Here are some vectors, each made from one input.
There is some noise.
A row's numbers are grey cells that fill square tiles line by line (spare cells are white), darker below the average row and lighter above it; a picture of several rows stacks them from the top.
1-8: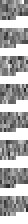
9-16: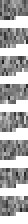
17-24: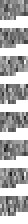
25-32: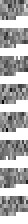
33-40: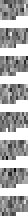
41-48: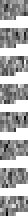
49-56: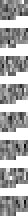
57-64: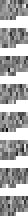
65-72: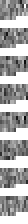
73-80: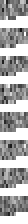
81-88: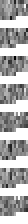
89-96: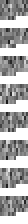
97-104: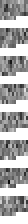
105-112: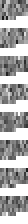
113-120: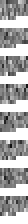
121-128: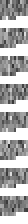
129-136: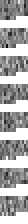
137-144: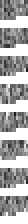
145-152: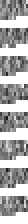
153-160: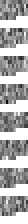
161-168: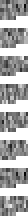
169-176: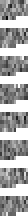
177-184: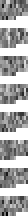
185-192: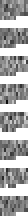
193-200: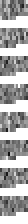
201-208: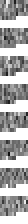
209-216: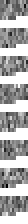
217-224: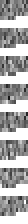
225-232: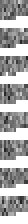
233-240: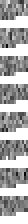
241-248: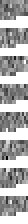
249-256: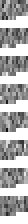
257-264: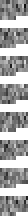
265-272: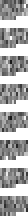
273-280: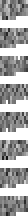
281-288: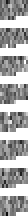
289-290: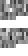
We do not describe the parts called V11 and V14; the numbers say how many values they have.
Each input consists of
either one of 7 labels and a value of V14, or a true/false value and a value of V11.
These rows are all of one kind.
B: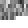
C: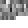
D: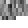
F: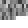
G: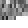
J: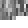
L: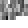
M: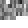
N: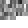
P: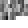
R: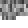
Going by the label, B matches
C, F, M and N.
